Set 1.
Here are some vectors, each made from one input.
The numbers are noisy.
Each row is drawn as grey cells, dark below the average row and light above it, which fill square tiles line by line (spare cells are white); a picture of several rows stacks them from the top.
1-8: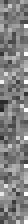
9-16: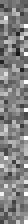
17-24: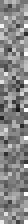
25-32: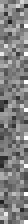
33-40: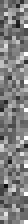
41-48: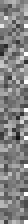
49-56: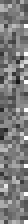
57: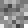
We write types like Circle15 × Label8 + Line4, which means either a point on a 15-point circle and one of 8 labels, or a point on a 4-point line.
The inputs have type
Tree7.
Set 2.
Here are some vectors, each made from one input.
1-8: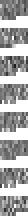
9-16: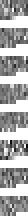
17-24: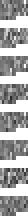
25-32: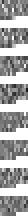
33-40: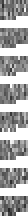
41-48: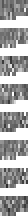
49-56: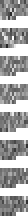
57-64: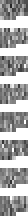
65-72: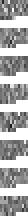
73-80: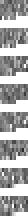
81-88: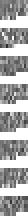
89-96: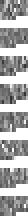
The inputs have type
Label7.
